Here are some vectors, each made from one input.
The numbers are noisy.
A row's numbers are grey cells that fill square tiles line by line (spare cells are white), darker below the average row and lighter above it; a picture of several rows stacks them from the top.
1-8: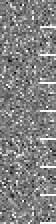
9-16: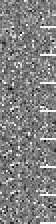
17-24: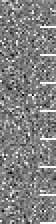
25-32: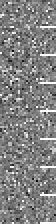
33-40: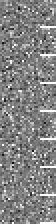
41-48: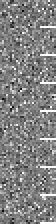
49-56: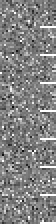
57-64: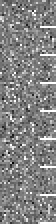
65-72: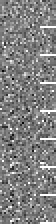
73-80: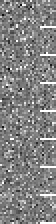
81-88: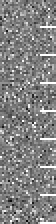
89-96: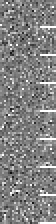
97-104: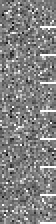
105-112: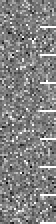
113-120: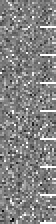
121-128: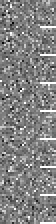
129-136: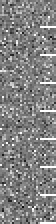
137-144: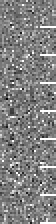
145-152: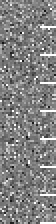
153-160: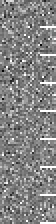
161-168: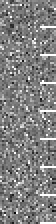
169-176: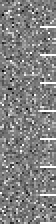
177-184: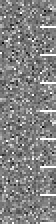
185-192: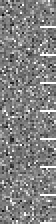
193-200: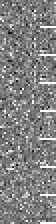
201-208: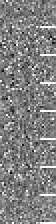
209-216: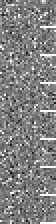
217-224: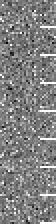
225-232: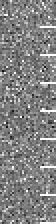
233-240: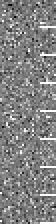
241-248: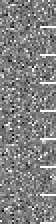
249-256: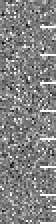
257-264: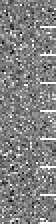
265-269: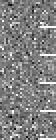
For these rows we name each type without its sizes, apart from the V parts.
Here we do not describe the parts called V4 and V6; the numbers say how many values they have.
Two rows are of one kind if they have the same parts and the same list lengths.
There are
2 kinds of row.
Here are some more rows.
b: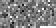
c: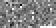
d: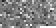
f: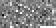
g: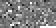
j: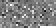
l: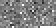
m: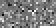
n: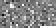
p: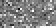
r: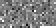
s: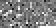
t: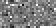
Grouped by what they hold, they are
b, g, m, r, s, t
c, d, f, j, l, n, p

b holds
a point on a line and a value of V4.
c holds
a label, a point on each of two lines and a value of V6.
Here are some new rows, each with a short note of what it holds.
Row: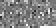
a label, a point on each of two lines and a value of V6
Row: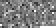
a point on a line and a value of V4
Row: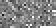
a label, a point on each of two lines and a value of V6
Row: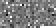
a point on a line and a value of V4
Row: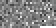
a label, a point on each of two lines and a value of V6
